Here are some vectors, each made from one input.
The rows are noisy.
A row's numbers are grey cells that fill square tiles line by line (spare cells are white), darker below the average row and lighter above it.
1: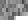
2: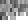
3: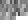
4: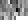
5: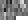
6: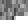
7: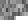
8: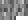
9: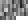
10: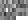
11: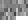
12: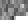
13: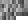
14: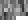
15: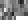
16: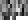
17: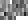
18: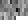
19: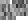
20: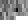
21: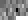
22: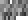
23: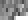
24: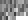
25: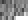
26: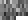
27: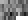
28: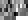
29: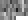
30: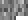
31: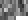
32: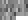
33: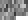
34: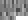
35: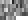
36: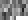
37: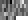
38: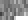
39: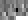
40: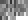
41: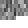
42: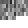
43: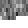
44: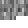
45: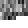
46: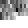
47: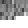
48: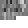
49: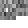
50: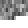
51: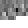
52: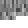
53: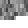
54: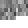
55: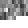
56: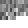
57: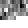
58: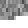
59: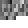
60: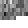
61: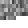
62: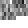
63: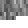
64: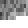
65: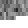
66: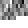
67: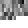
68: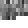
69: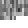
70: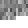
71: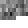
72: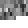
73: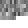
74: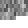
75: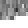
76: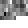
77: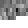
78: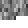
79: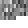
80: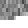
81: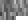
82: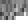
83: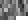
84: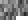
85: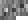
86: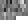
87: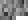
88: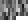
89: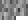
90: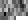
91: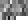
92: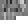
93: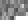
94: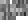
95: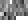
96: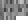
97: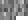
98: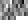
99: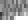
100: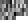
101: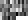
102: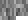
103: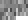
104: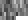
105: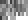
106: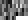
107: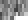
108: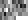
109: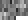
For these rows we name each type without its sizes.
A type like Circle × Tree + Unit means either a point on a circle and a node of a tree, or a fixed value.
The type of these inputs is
(Bool × Bool × Bool + Label) × Line.
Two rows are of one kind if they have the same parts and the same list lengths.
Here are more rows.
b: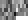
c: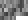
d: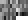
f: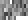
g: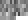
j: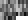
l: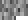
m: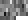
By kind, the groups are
b, g, l
c, d, f, j, m

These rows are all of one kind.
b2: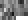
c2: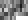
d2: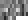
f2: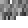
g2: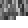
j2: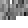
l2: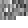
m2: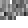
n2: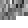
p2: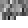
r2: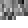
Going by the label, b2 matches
c2 and g2.
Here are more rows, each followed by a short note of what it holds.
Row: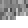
a point on a line and three true/false values
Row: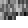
a label and a point on a line
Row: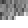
a point on a line and three true/false values
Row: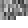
a label and a point on a line
